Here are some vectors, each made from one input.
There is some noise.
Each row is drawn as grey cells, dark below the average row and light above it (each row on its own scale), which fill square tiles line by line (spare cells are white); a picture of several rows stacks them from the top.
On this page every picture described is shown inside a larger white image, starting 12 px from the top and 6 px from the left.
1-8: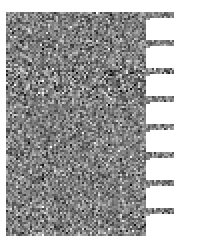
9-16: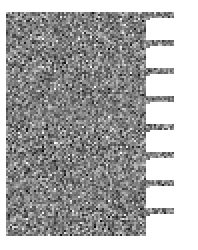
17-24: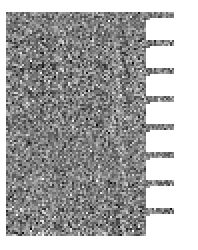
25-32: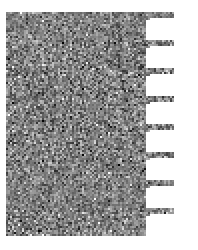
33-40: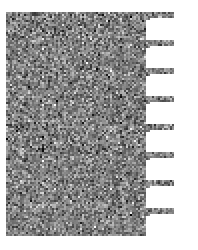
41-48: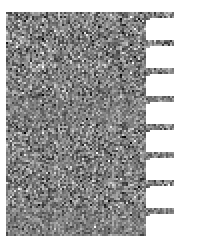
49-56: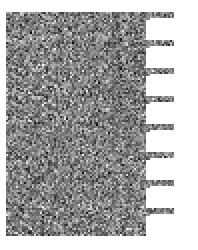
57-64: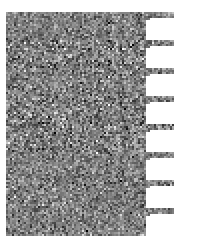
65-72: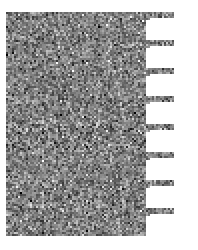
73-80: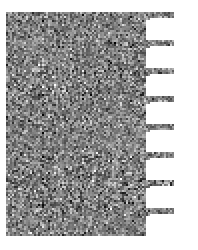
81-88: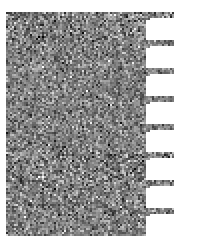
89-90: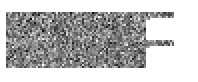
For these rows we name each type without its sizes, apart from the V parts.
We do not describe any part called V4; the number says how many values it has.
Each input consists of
a label, a point on a line, three true/false values and a value of V4.
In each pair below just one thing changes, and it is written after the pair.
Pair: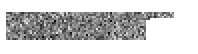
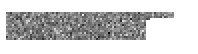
the label
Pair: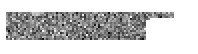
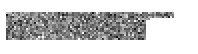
the place on the line
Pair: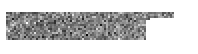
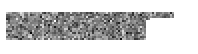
the place on the line
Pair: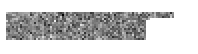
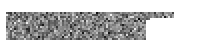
the label
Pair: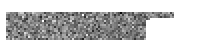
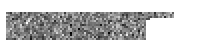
the value of V4
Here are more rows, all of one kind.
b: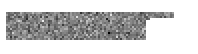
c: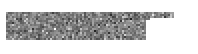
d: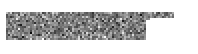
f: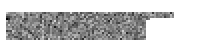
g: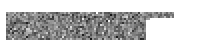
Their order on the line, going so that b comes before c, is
f, g, d, b, c.
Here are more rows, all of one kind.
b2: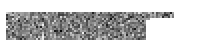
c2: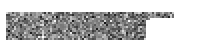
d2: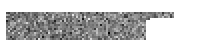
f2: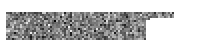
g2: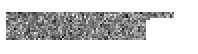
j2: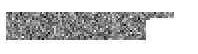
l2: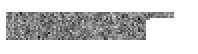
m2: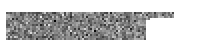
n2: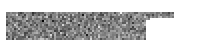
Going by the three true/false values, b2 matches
f2 and m2.
